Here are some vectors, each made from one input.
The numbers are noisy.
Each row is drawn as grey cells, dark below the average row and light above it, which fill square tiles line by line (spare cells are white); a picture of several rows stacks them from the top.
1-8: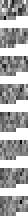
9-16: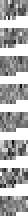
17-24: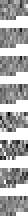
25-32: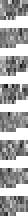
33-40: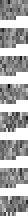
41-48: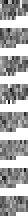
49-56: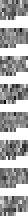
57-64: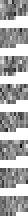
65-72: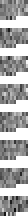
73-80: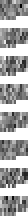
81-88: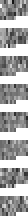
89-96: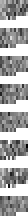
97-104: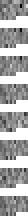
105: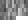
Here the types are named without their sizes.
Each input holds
either a node of a tree, or four true/false values.
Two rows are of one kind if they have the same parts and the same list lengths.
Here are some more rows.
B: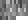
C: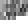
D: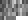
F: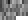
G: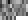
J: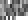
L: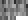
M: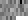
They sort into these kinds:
B, D, F, G, L, M
C, J

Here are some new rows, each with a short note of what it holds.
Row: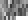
a node of a tree
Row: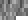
four true/false values
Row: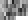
a node of a tree
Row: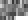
a node of a tree
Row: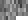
four true/false values
